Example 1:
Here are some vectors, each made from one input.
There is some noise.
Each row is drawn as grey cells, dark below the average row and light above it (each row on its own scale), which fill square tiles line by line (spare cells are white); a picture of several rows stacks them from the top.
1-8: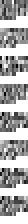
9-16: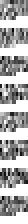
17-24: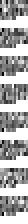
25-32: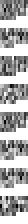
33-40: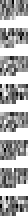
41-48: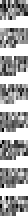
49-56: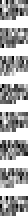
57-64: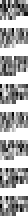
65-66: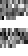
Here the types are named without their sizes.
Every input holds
a point on a circle.
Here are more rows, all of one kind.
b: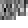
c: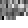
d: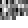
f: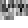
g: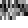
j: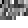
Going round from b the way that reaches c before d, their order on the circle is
b, c, d, f, g, j.
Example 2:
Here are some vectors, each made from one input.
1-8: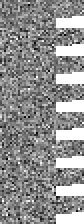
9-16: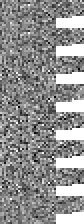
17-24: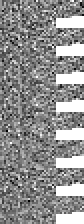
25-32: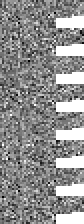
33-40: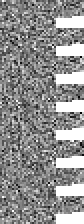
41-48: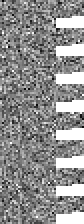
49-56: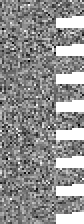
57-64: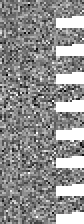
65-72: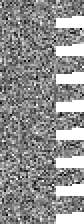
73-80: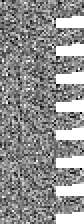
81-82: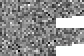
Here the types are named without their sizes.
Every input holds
four true/false values.
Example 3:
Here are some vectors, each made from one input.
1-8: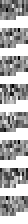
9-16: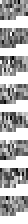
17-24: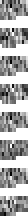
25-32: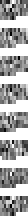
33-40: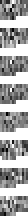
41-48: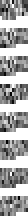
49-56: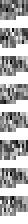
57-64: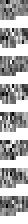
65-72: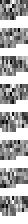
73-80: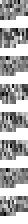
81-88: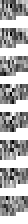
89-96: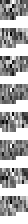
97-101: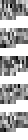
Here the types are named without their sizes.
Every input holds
a point on a circle.
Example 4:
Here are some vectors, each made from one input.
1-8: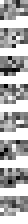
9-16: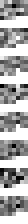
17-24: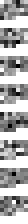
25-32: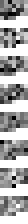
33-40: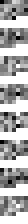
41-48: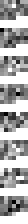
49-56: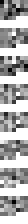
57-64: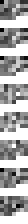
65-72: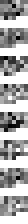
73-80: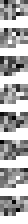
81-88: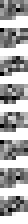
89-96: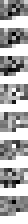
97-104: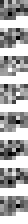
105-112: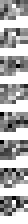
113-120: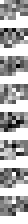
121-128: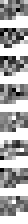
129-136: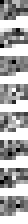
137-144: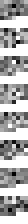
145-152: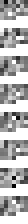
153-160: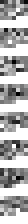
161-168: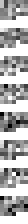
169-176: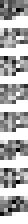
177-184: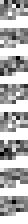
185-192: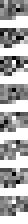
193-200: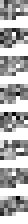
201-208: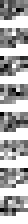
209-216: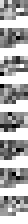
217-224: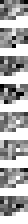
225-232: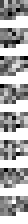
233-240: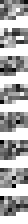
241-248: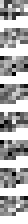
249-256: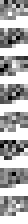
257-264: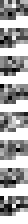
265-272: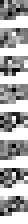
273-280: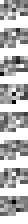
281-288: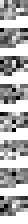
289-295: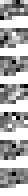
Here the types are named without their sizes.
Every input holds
a label.
